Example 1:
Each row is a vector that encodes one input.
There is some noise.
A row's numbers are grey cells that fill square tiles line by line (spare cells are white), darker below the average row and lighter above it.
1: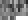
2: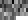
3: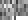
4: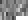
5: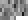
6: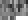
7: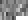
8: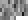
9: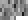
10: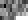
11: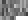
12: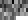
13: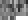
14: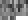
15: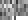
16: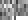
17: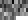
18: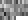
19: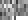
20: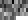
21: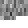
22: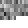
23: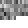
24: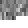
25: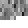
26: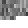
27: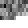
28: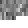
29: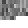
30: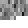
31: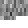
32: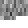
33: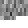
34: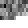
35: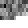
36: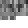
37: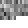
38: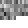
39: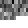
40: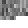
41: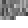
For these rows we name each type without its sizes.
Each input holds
a point on a line.
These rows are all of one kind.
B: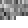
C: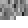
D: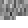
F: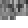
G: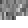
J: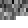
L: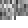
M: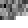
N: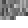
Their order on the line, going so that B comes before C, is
L, B, C, D, G, N, F, J, M.
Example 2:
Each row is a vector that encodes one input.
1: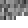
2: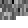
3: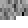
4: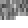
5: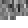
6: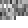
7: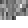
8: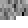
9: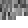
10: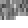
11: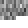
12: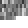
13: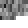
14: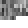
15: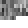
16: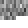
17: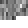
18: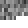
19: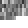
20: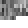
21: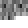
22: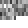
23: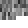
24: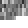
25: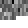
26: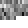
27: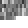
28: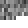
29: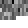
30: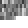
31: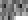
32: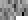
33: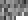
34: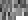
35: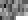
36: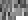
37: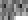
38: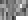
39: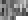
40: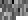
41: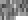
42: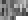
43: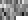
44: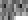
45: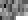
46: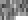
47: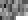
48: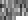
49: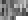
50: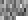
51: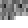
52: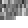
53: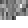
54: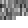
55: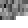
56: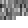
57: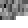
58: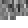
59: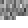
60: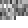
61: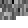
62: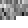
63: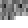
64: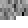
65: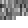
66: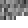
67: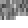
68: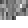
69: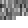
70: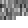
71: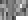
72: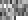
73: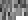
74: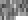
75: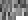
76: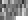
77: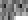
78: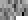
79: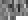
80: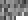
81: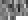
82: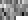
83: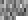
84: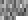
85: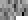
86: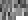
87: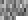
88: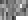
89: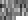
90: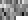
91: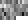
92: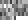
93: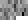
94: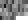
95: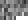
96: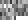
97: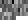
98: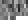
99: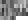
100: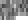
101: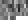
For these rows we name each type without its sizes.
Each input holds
a point on a line.
